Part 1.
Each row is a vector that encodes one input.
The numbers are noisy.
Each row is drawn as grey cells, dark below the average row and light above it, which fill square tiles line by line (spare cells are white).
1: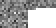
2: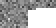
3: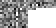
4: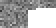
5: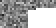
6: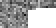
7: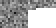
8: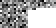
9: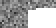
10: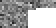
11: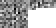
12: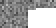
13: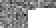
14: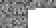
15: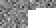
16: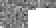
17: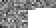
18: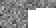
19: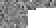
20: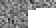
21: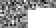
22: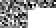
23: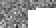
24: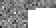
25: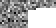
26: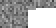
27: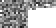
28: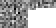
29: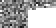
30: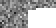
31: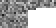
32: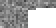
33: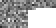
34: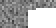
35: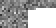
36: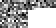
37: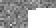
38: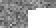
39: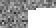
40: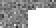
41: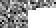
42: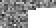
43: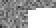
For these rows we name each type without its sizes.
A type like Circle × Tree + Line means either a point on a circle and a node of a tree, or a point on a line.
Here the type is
Bool × Bool × Bool + Label.
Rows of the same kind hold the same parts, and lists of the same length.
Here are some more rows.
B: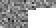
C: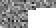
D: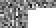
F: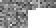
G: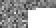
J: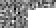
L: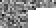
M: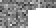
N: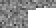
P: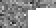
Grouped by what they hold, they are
B, C, F, G, L, M, N, P
D, J

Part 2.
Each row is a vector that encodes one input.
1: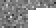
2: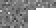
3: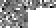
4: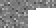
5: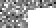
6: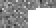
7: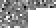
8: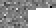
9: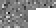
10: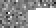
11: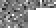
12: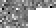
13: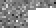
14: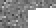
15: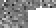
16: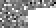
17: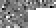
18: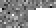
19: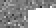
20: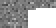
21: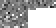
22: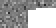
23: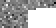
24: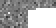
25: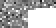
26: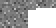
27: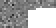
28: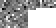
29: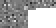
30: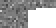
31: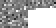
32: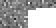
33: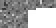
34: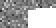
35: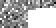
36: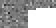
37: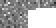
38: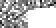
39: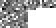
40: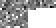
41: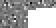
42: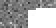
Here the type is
Bool × Bool × Bool × Label6.
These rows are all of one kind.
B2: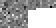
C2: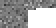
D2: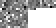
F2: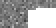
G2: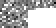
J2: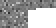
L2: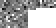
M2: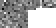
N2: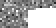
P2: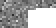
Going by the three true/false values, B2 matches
D2 and J2.
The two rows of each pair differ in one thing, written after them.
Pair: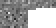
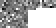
the label
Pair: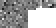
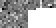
one of the three true/false values
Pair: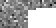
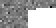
one of the three true/false values
